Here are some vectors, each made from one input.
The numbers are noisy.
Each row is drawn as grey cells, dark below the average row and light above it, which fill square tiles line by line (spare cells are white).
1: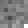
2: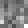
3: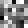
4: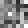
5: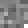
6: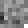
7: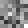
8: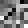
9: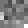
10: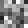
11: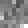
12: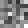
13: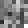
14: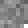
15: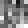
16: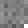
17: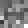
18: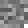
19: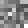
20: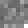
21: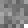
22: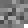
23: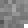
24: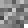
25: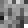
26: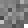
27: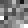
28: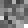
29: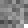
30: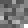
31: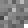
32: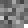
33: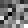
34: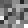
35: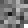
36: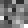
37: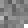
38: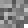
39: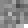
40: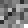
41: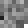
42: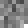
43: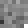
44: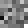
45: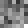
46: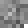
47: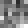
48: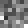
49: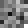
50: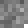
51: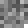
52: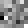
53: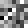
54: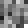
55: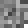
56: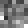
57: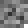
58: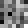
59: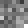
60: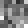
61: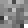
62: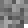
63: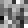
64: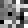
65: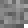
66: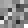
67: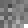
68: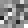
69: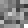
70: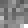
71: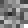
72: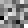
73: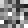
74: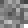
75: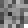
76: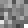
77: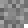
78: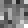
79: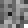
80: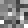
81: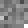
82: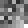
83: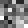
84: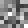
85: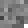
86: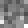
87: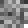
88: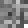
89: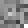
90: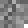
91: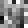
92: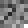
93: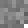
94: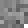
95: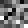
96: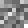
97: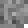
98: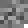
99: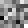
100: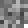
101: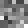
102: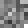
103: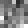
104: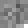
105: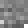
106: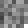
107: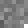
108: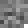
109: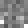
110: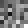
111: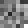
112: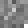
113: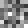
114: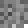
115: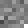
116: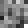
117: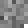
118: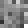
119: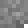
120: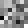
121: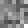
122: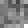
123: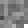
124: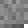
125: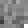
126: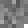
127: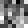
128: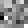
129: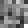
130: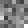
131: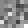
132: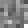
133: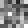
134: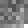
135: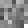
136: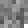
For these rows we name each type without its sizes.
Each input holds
a label, together with either a node of a tree, or four true/false values.
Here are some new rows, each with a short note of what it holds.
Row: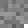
a label and a node of a tree
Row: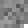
a label and four true/false values
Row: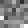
a label and four true/false values
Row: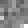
a label and four true/false values
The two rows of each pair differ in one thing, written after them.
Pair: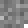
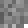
the label
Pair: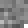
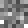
one of the four true/false values
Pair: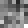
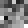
one of the four true/false values
